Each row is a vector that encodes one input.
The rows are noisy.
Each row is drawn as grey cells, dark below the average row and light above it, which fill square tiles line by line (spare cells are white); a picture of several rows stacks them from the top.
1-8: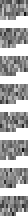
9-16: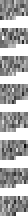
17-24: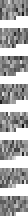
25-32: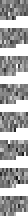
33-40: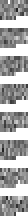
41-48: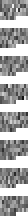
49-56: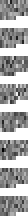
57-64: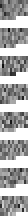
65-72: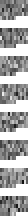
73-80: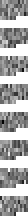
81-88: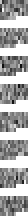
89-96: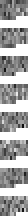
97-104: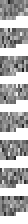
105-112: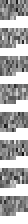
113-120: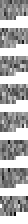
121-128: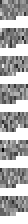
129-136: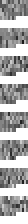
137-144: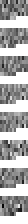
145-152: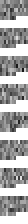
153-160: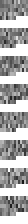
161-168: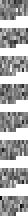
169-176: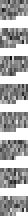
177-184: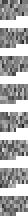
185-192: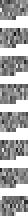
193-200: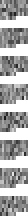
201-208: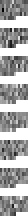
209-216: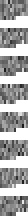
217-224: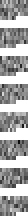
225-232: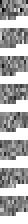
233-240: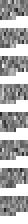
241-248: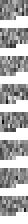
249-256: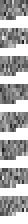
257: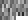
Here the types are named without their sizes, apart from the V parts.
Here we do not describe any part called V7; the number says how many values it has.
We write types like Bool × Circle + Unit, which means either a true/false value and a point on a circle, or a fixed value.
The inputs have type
(Bool × Bool × Bool + Unit) × (Line + V7) × Tree.
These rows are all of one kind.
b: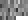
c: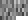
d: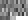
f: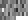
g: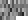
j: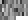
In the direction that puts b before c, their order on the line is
j, f, d, b, c, g.
